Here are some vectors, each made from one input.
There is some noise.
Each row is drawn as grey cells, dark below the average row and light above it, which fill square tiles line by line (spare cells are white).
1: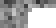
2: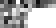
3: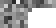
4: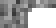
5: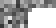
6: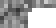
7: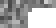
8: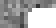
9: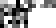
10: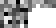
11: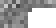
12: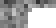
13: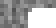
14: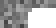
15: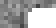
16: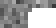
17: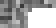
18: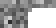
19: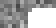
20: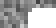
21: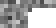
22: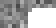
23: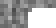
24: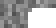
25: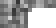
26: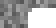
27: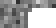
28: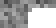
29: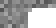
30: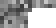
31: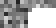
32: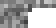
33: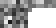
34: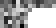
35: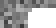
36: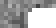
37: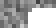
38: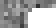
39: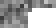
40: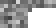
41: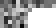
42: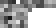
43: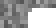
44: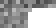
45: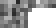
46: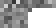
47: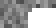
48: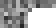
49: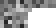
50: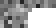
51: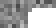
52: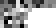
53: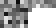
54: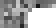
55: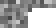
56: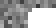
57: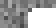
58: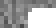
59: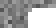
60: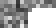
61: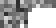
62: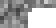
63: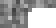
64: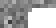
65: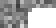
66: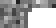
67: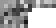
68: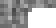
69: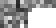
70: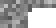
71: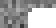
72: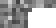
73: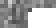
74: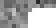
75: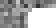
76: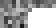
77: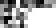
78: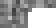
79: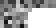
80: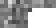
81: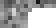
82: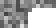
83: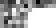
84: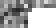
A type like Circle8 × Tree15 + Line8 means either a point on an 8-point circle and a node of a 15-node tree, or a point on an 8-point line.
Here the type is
Line5 + Line11.
